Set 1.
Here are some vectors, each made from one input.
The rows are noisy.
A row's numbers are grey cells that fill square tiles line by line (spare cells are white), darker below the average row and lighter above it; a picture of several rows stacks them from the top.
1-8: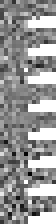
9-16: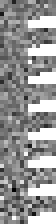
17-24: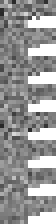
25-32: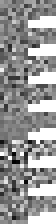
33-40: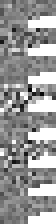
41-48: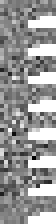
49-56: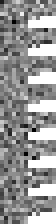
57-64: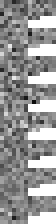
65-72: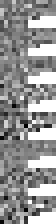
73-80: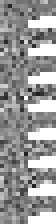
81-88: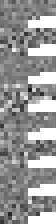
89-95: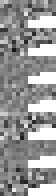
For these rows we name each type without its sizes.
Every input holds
a point on a line and a node of a tree.
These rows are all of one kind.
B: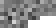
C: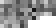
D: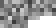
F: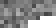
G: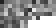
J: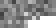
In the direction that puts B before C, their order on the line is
J, G, B, D, C, F.
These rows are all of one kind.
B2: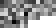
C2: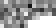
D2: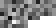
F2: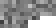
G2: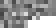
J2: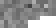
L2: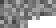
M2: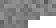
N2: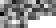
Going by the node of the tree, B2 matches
C2 and G2.
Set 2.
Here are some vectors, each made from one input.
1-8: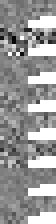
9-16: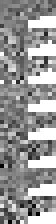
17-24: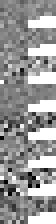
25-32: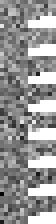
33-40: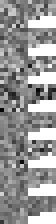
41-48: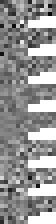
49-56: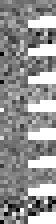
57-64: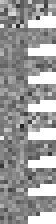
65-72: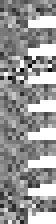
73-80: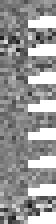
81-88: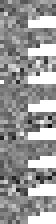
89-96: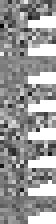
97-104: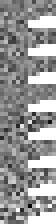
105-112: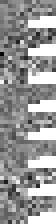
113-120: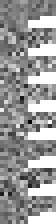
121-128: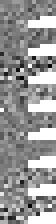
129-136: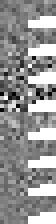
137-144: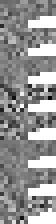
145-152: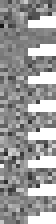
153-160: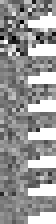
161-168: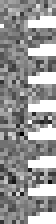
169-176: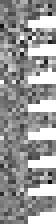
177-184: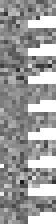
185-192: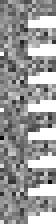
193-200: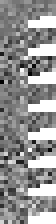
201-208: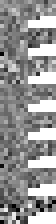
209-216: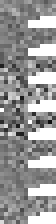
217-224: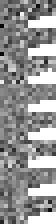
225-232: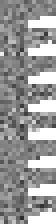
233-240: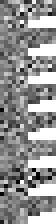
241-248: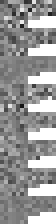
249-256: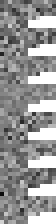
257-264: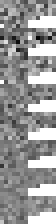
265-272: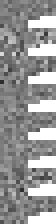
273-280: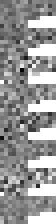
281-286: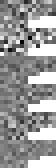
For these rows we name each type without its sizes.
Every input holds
a node of a tree and a true/false value.
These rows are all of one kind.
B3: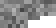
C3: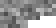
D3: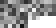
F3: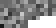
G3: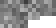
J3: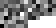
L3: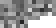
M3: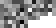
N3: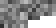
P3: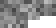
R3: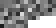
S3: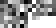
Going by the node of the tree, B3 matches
G3, M3, R3 and S3.
